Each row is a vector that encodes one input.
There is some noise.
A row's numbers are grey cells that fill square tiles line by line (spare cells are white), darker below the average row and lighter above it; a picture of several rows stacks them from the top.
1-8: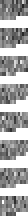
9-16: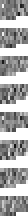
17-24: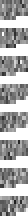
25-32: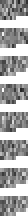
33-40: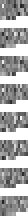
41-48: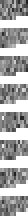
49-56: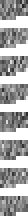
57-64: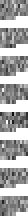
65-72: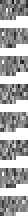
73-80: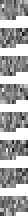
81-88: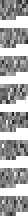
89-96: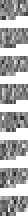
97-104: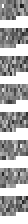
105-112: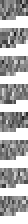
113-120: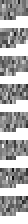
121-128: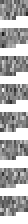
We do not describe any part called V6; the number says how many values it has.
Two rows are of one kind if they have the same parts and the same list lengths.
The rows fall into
2 kinds.
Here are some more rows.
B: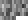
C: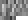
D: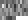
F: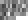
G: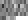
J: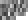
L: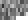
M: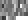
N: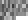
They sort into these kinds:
B, C, D
F, G, J, L, M, N

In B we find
a true/false value and a value of V6.
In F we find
a point on a 4-point line and a true/false value.
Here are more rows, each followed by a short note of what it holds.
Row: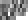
a point on a 4-point line and a true/false value
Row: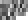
a point on a 4-point line and a true/false value
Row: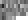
a point on a 4-point line and a true/false value
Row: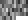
a true/false value and a value of V6
